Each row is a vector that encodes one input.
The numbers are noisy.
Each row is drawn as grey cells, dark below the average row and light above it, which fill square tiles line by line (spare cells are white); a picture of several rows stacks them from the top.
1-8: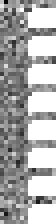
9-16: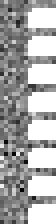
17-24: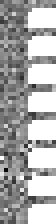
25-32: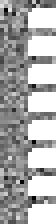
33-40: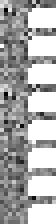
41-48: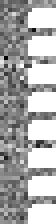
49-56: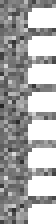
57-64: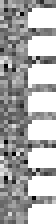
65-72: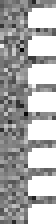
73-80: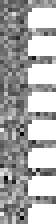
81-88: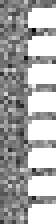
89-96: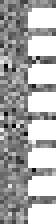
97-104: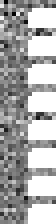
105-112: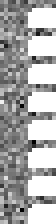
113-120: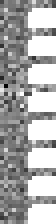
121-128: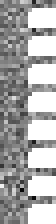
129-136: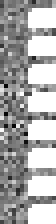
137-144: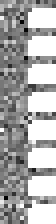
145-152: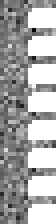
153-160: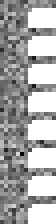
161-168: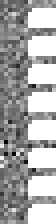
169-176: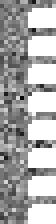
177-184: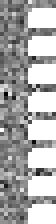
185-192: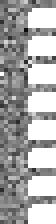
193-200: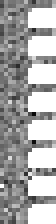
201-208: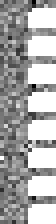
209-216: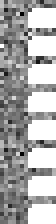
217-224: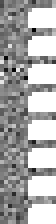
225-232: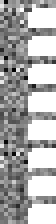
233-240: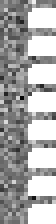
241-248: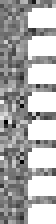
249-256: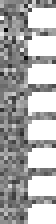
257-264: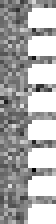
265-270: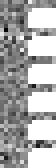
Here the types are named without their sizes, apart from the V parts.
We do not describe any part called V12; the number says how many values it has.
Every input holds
either a label, or a true/false value and a value of V12.
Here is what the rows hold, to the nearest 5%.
About 25% of them hold a label. The rest hold a true/false value and a value of V12.
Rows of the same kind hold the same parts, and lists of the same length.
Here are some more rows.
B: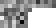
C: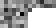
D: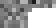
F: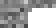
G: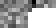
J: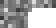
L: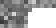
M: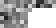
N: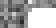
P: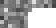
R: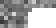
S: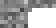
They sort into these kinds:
B, C, M
D, F, G, J, L, N, P, R, S

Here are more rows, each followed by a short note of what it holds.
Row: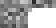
a true/false value and a value of V12
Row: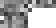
a label
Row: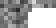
a true/false value and a value of V12
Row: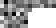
a label
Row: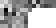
a label
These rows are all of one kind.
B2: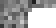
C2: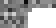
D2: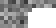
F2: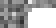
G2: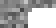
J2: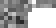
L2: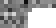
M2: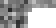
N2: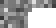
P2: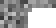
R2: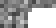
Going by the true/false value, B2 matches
G2 and R2.
